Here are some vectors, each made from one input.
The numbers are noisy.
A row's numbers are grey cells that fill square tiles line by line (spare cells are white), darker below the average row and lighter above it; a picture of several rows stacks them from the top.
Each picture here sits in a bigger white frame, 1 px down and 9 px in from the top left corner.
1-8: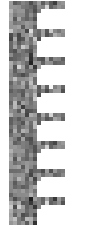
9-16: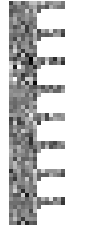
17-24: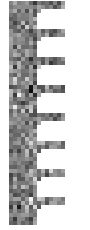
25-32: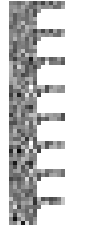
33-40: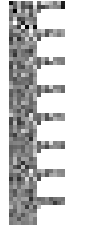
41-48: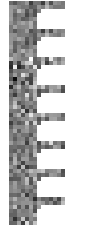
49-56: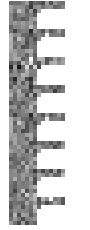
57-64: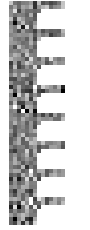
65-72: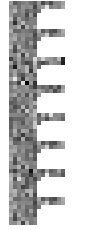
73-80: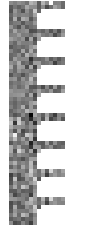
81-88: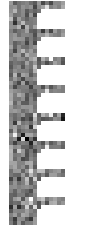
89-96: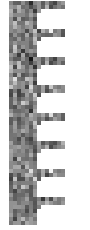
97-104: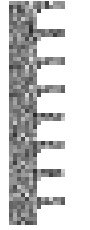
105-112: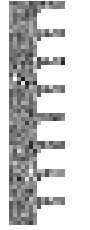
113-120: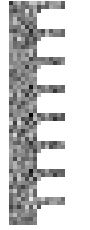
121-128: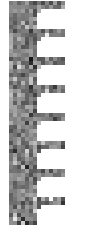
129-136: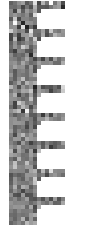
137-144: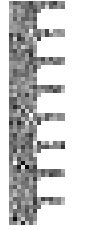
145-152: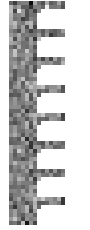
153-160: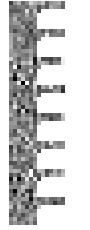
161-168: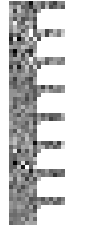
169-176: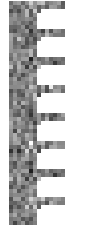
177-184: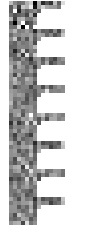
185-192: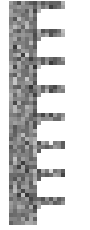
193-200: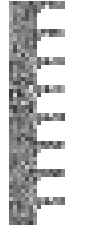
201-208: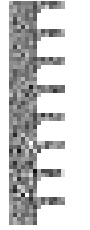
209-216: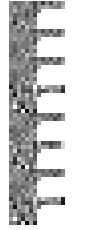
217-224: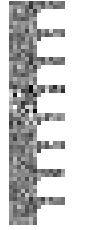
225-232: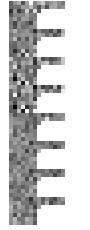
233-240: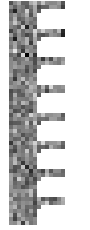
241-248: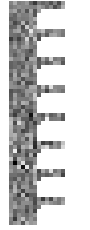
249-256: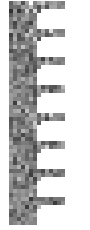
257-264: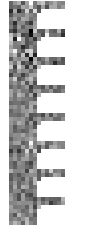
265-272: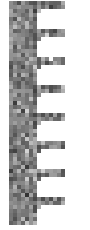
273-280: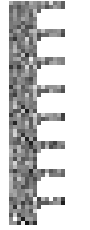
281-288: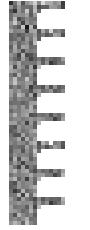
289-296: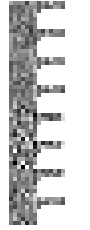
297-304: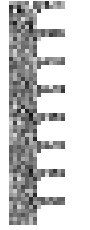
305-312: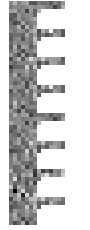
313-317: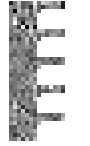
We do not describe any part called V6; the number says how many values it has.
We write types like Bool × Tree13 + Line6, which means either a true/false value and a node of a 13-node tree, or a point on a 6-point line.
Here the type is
Bool × V6 + Line9.
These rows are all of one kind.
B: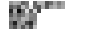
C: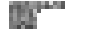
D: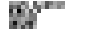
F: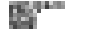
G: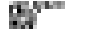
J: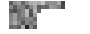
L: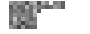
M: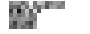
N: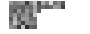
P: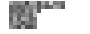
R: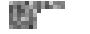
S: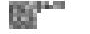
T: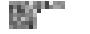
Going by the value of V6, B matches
N, P and R.
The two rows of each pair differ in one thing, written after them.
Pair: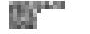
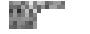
the true/false value
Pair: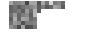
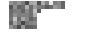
the value of V6
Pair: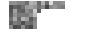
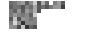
the value of V6
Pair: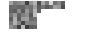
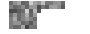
the true/false value
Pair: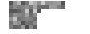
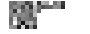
the true/false value
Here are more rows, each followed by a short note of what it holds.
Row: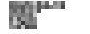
a true/false value and a value of V6
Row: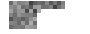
a point on a 9-point line
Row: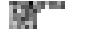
a point on a 9-point line
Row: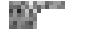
a true/false value and a value of V6
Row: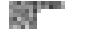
a point on a 9-point line
